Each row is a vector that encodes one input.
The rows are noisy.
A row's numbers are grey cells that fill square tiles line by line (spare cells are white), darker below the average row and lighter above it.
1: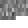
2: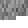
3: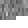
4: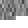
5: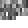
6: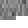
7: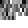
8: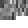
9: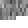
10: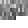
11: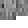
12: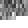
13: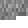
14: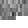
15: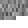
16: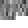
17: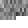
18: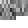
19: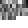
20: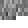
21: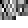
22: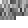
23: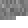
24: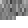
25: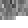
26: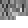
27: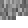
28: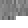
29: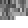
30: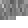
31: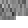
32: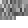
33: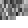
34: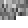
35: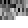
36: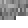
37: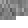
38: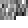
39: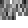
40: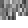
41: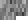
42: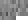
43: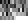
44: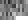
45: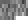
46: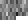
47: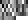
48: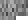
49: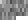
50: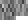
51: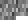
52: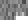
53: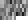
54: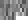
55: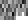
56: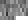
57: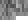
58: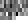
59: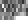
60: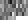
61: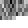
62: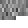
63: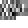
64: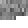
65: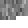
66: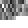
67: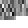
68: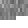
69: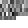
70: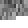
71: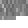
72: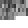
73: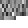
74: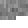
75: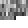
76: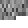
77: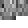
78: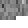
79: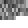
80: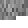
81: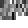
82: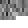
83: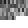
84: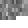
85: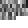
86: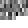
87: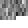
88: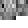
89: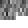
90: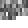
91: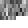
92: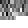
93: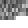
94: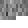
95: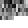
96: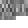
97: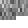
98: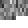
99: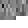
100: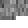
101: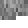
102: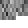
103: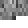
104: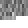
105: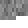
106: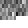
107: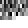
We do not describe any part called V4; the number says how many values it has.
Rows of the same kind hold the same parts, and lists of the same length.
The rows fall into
3 kinds.
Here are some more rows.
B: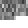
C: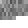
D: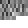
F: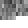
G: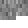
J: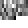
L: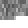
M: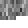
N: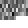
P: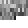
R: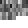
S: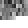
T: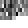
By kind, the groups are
B, C, D, F, G, J, L, P, S
M, N
R, T

